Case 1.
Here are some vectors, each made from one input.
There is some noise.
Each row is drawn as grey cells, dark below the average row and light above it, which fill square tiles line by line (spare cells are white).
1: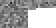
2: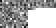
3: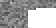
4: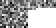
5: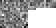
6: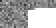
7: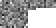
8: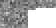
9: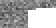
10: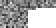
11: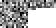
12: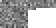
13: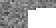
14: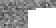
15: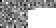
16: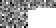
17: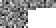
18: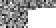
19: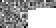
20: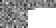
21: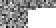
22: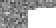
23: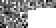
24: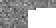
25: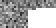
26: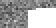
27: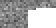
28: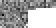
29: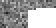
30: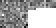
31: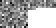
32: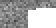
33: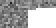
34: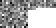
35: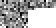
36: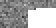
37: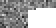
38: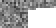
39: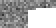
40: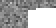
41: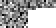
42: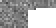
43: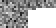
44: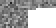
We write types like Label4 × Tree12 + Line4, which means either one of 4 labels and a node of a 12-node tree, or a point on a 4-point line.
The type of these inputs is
Bool × Bool × Bool.
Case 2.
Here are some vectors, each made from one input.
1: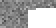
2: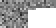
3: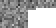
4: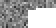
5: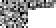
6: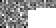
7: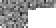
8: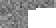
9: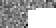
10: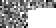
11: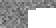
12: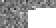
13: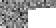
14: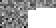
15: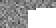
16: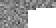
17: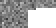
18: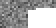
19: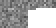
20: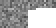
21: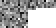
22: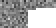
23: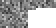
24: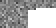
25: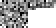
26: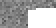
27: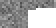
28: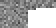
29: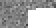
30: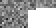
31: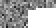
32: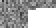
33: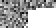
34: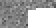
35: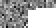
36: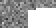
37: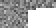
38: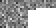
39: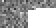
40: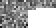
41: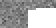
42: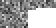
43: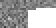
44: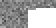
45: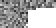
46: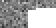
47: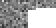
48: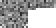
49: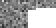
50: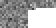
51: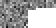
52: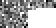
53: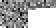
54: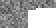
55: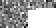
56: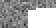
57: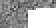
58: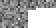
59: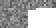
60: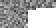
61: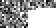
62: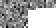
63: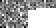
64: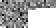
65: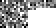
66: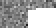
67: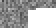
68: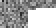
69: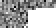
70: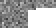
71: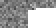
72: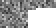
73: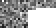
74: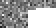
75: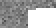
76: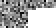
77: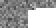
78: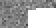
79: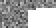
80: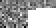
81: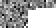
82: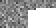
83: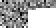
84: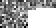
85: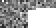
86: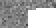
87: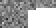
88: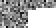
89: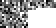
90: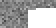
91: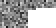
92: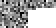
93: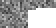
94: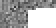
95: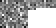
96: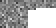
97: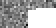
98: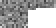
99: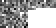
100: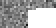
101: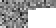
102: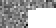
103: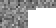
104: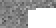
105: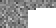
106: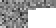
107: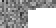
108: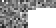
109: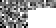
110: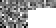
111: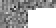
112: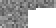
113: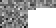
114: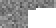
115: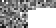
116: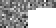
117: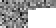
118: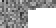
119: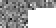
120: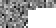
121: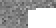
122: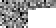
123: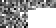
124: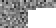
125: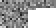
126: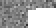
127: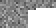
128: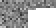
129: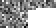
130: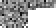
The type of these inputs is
Line10.
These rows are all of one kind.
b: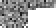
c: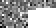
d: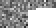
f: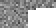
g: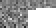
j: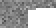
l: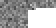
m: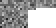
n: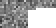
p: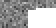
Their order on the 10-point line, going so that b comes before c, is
p, l, b, j, d, c, g, f, m, n.
